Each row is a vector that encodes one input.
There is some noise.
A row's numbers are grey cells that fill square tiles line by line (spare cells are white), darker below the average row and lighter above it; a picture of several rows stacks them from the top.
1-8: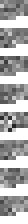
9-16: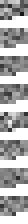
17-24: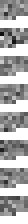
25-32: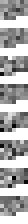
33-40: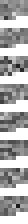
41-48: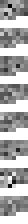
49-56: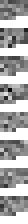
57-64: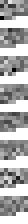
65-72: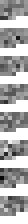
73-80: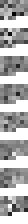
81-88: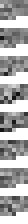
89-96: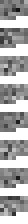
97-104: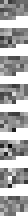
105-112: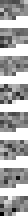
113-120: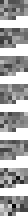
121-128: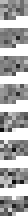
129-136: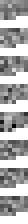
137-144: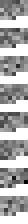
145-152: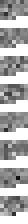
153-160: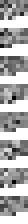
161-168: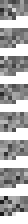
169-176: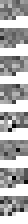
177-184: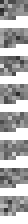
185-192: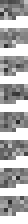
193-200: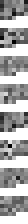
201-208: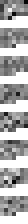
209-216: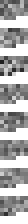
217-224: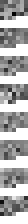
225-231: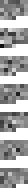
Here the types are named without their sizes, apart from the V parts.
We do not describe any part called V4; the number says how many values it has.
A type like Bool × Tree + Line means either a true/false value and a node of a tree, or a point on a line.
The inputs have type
((Bool × Bool × Bool + Line) × V4 + Label) × Line.
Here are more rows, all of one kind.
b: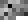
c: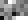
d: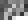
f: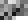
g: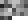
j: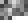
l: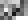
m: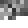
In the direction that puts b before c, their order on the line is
b, l, f, j, g, c, d, m.
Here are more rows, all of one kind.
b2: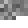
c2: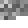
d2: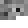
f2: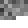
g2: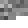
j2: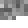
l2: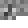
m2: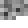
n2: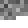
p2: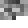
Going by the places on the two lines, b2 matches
c2, g2 and j2.
